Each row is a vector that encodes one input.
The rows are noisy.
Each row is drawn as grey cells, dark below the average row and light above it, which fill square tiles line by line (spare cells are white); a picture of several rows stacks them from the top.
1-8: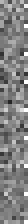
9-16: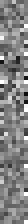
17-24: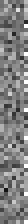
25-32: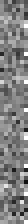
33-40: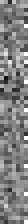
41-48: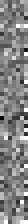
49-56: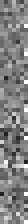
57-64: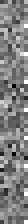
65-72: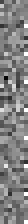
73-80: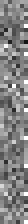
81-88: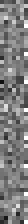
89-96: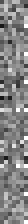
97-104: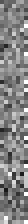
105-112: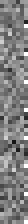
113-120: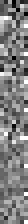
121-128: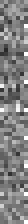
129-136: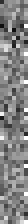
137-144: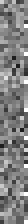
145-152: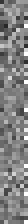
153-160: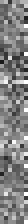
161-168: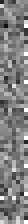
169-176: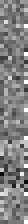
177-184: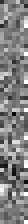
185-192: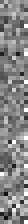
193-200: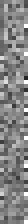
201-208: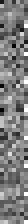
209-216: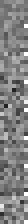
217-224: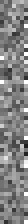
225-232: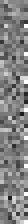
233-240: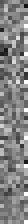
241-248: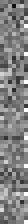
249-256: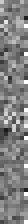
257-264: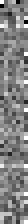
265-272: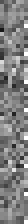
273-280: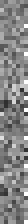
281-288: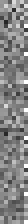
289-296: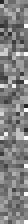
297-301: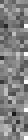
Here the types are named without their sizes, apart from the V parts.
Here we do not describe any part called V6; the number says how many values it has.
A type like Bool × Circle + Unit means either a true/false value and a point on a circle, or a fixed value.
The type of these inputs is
(Bool × Circle + Line) × (Line + V6).
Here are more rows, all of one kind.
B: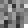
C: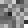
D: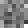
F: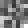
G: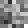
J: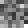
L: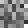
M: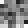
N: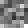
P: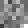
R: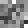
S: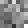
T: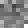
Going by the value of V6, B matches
D, F and L.
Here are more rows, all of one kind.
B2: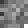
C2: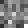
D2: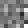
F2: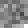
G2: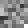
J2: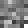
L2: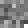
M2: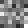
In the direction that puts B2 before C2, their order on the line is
D2, B2, J2, L2, C2, M2, G2, F2.
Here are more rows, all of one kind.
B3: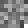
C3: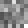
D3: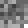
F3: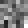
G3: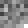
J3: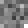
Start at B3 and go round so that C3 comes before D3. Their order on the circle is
B3, F3, C3, J3, D3, G3.
